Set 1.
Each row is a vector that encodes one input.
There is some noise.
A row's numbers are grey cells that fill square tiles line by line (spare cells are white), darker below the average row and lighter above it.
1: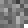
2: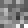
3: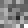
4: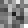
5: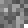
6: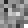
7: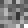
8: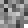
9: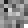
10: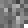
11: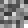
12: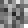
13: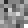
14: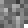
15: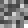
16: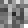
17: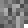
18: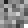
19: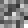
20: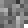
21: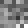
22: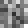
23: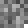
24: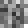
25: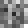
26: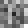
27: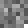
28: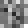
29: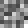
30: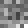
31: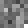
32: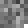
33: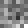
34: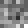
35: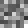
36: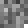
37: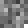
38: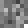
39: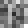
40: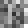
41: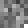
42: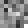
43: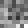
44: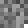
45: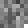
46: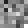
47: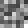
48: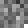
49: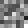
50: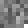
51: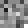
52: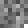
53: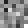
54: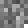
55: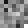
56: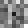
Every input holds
one of 5 labels.
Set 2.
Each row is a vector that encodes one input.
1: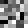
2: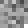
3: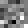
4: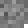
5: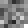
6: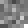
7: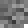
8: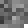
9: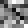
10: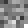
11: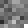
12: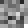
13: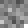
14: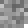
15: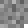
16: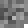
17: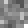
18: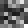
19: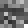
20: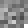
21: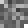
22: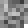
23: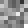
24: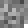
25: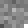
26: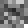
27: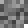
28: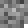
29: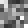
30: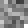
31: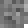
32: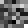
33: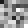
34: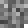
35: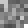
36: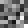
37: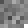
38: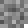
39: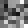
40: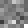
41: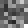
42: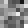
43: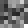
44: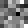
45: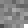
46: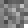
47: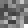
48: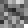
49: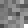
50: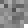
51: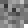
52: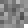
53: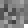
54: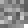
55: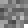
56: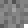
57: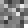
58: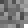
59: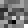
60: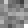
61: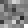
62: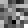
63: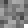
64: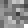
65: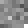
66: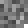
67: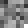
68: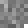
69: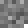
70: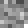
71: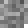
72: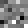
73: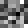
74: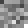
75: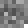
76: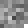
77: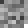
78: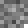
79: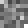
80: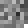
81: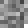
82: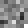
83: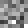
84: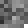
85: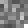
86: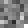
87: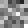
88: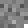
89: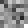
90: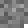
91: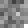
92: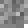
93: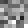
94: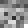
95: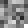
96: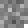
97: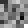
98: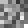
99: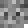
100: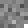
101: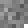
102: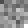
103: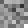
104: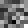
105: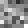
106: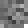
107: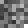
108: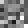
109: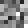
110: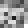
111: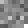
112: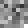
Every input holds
five true/false values.
